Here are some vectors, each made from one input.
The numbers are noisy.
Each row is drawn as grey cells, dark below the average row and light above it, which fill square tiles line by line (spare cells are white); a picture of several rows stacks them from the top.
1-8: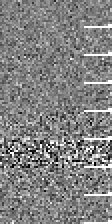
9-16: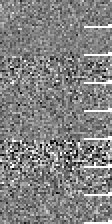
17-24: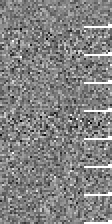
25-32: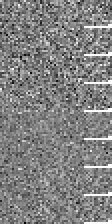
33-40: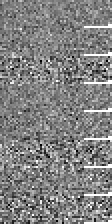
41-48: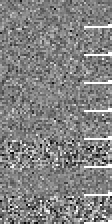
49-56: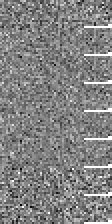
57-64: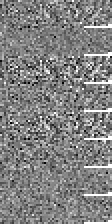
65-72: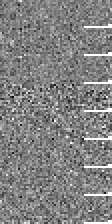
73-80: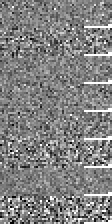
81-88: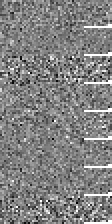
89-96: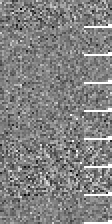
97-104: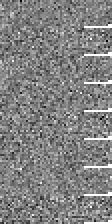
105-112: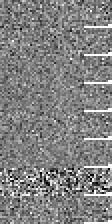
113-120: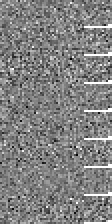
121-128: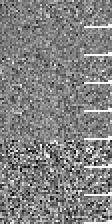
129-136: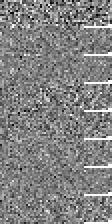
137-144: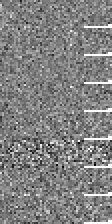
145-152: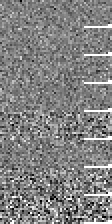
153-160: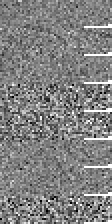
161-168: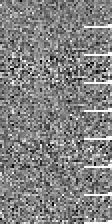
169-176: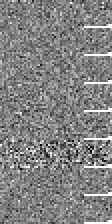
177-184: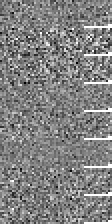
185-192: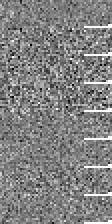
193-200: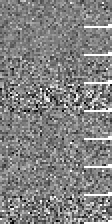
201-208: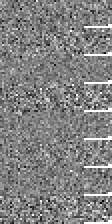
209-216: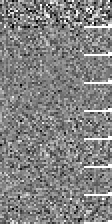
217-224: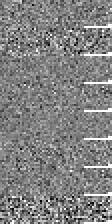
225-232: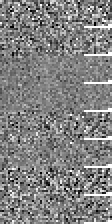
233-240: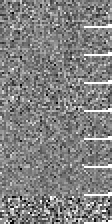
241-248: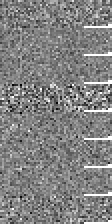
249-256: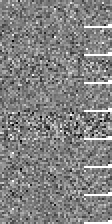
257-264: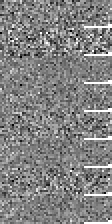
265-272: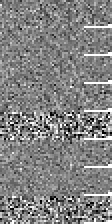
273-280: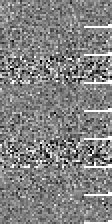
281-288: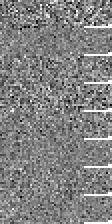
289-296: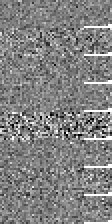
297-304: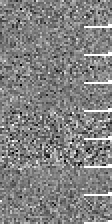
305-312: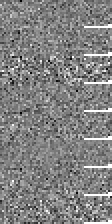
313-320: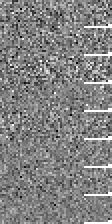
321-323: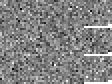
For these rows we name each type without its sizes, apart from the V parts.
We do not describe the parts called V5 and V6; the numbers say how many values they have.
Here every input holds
a label, a point on a line, three true/false values, a value of V5 and a value of V6.
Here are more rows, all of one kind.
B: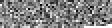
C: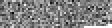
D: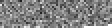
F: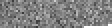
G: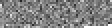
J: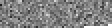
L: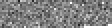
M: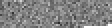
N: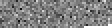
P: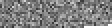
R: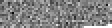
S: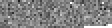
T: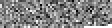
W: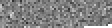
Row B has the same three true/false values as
C, D, M and S.
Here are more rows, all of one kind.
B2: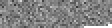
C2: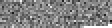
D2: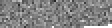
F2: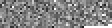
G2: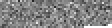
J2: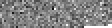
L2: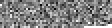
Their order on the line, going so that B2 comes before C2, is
G2, F2, B2, C2, J2, L2, D2.
